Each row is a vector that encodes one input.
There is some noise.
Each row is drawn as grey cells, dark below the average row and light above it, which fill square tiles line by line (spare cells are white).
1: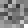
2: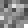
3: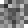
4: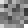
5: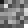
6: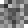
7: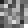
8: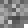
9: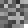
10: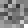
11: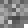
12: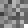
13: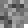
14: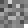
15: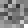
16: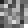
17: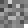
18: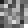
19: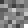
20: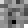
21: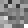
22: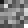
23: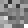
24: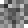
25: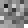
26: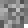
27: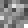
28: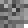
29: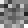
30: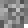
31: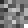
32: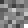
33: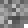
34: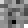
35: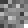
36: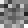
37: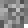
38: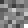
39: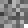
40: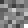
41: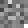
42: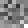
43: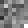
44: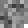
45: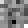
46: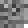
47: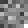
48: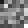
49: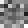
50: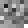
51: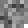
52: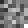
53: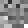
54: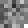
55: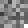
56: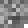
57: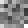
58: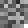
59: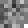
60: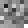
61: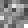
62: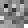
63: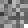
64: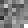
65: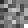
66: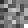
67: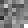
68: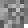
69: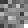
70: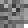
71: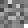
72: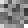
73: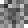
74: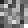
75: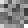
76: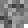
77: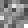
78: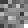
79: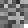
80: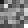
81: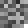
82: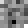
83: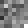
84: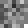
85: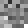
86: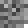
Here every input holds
a point on an 11-point circle and a true/false value.
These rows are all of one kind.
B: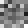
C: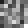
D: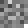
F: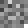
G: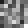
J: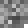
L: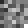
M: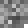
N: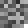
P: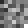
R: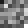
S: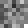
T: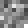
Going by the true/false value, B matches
J, M and T.
